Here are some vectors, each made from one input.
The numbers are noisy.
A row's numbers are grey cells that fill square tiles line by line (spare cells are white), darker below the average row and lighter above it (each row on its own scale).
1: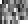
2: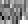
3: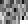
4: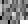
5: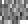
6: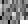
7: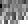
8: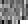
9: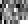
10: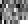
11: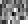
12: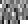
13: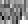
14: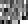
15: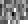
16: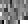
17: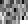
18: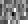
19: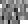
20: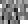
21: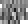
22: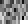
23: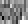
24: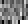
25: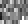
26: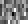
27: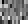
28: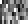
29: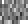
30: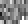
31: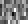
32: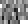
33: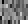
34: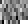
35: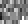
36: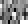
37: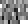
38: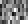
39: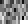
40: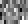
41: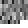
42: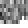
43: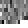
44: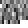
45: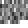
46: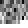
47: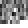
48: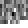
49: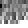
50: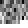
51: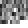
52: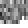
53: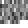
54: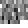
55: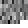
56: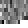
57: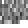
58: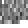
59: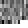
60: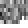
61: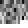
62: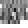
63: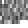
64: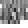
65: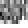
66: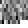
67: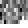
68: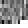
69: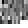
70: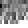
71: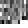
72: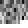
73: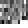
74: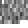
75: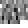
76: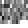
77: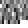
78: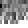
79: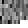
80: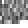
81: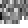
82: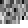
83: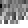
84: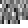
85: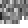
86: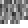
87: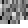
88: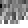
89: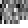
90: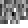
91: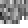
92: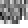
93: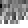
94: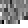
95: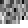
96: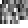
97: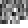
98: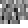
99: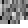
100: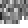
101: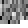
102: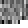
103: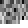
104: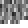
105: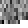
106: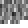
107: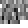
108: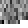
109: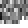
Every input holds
a true/false value, together with either a point on a 13-point circle, or a fixed value.
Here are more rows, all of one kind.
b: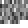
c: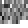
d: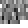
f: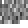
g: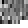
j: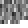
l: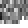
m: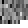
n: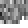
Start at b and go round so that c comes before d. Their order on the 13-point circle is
b, f, c, d, n, l, m, g, j.
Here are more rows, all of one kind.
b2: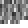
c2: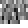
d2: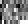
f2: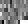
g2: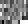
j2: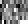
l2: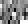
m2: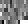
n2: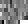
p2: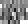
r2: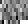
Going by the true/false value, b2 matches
d2 and j2.
